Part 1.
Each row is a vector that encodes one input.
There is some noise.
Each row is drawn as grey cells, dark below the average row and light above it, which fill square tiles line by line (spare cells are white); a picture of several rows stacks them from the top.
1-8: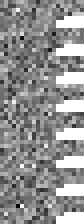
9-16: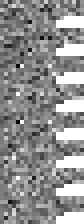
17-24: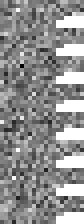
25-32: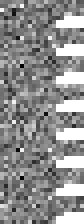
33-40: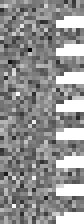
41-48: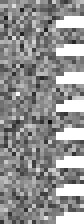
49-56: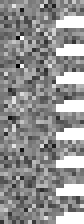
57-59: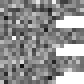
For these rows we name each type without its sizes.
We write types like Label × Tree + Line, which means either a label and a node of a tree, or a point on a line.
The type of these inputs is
Circle × Tree.
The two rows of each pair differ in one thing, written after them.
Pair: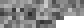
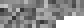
the node of the tree
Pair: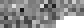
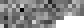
the node of the tree
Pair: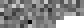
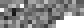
the node of the tree
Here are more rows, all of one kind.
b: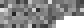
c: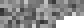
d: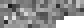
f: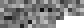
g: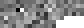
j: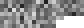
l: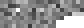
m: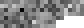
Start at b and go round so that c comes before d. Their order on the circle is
b, f, m, c, l, d, g, j.
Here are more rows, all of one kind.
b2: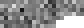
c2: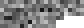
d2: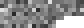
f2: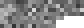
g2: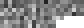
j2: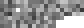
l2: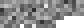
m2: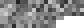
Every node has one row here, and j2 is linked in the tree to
b2.
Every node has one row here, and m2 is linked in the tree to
f2 and l2.
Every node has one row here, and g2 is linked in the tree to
d2 and f2.
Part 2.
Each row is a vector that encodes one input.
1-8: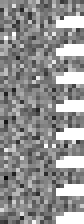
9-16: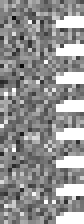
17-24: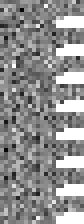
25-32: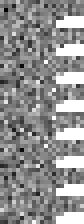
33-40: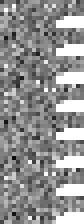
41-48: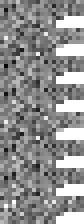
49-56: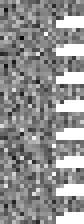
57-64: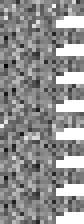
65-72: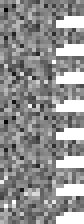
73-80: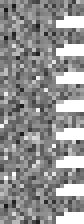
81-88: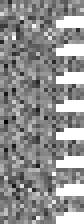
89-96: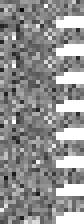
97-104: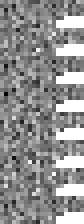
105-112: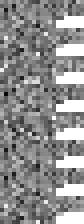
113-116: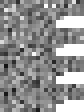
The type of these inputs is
Line5 + Line12.
